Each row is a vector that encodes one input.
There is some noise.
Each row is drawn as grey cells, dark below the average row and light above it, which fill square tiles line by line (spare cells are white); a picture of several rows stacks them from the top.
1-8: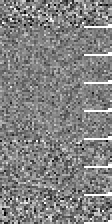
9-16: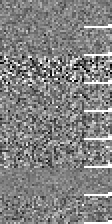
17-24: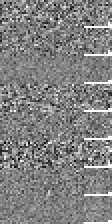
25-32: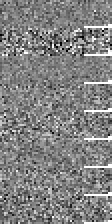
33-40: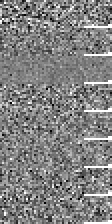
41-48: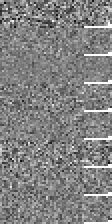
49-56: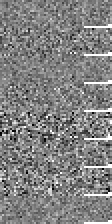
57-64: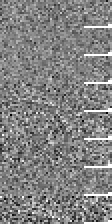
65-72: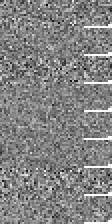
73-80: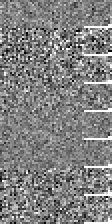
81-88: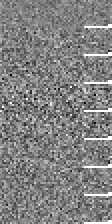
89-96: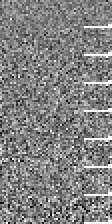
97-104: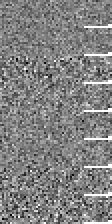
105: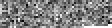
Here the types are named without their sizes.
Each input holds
either a label, or four true/false values.
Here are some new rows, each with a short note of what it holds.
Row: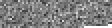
a label
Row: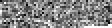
a label
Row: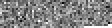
a label
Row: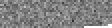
four true/false values
